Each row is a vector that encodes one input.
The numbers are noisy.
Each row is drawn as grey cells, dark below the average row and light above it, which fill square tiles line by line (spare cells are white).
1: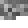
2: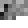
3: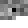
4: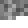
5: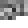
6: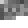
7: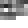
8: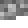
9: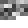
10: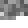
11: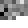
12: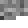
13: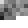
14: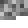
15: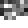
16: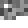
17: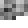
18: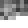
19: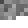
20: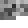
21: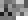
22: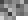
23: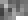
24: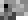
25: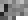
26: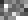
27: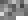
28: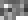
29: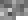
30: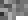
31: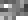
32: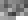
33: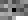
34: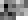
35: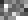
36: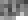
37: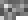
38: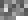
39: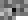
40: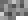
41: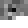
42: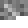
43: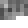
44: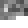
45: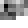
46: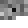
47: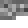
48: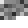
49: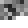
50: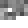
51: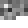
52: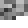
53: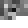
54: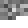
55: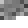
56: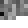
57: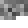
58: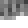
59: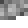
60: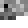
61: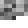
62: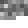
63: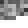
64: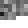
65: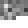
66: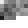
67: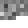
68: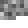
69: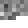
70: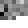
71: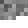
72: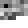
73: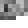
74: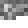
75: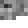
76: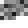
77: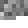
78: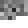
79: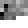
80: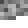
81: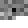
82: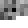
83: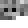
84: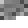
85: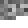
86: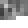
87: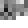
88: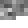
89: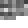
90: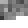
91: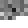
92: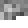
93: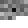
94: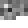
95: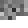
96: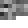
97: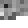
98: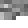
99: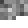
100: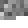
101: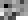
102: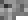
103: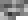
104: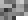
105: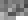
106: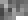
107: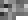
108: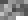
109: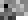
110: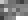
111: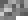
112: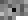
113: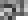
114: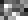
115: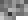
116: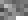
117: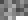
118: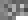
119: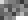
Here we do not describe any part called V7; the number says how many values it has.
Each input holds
a value of V7, together with either a point on a 4-point line, or four true/false values.
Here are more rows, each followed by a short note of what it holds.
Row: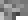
four true/false values and a value of V7
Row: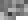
four true/false values and a value of V7
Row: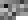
four true/false values and a value of V7
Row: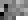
a point on a 4-point line and a value of V7
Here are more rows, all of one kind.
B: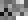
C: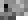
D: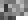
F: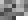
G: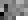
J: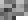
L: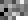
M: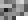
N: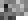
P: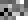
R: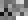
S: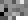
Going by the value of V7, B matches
P and R.
